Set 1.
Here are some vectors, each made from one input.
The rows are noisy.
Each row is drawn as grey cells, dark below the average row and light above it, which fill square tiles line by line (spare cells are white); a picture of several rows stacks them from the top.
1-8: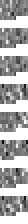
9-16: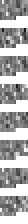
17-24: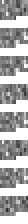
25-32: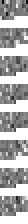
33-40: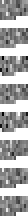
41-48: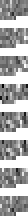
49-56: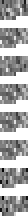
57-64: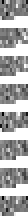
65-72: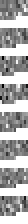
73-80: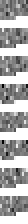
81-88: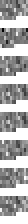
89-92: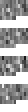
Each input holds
either a point on an 8-point circle, or a point on a 5-point line.
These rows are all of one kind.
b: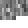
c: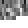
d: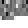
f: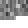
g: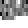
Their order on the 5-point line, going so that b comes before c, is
g, d, f, b, c.
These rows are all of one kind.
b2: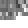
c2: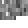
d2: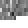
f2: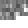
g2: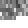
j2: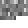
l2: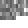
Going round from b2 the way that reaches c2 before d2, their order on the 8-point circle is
b2, g2, c2, d2, j2, l2, f2.
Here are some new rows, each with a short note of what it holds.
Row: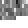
a point on an 8-point circle
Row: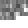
a point on an 8-point circle
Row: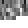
a point on a 5-point line
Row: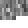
a point on a 5-point line
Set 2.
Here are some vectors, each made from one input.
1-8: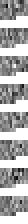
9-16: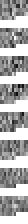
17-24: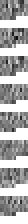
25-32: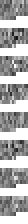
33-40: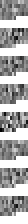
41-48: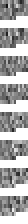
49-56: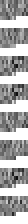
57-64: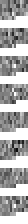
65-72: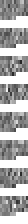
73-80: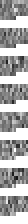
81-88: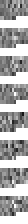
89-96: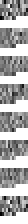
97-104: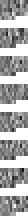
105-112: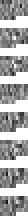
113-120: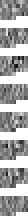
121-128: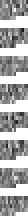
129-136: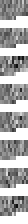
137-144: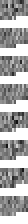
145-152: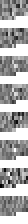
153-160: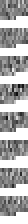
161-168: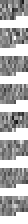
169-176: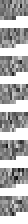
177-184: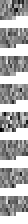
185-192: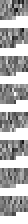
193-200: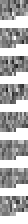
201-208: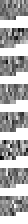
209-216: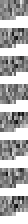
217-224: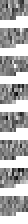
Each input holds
a list of up to two points on a 7-point line.
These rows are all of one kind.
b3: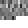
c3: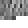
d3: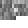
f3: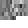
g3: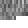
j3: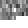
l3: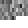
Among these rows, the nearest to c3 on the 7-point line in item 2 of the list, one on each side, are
b3 and g3.
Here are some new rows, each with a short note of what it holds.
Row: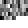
the empty list
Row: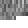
a list of two items
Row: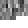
a list of one item
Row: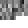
a list of one item
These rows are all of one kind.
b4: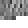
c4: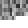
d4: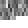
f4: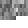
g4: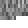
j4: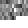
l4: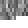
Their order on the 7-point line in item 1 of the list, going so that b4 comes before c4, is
j4, b4, f4, g4, l4, d4, c4.
